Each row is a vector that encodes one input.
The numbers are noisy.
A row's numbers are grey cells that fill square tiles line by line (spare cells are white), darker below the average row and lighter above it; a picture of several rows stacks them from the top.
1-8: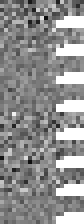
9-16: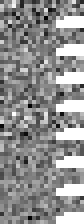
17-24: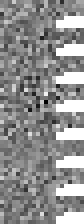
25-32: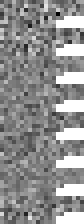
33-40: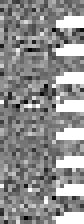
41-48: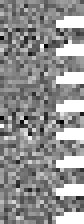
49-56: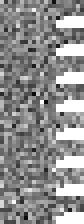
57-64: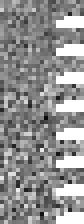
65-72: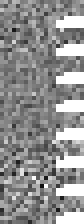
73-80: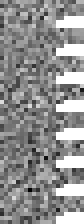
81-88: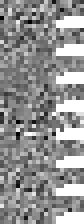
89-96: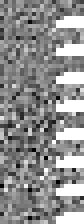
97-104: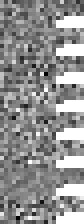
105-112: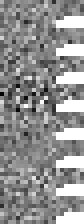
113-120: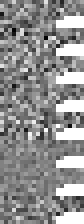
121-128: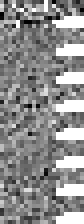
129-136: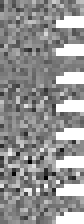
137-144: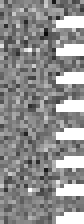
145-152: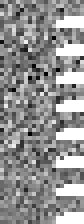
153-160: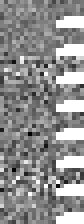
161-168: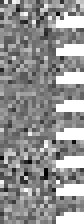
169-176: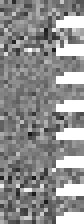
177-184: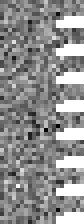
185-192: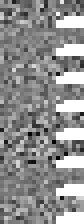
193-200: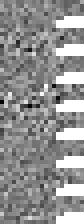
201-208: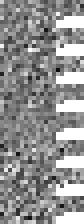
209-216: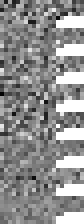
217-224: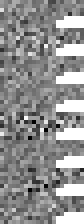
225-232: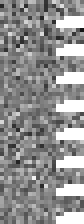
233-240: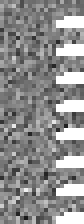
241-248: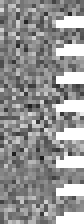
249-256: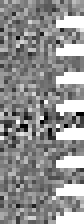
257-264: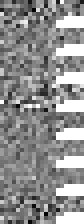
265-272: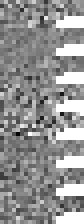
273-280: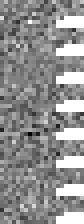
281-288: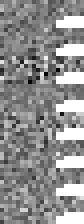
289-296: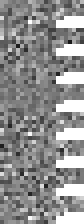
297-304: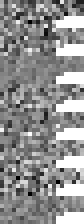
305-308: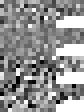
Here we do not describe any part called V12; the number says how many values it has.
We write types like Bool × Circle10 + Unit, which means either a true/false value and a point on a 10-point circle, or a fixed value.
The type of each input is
Bool × V12 + List3(Line5).
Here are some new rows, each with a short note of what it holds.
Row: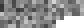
a list of one item
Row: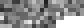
the empty list
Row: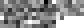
a list of one item
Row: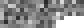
a list of three items
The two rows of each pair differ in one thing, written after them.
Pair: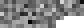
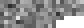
the true/false value
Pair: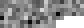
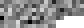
the value of V12
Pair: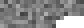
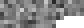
the value of V12
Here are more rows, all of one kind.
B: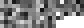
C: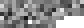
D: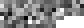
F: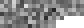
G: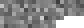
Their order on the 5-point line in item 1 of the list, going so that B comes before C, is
B, C, G, D, F.
